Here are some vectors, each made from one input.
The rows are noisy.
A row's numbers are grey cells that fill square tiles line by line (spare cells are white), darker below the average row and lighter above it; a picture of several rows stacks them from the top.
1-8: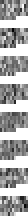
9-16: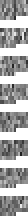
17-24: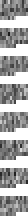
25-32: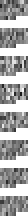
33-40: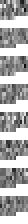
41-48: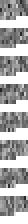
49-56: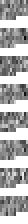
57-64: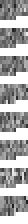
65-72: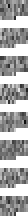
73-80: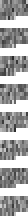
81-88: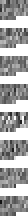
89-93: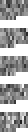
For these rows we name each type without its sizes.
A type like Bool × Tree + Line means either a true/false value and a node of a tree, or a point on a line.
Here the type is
List(Line).
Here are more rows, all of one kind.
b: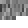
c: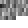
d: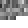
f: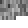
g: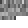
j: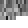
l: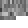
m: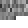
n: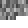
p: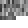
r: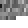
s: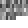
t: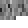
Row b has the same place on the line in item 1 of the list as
d, m, n and r.
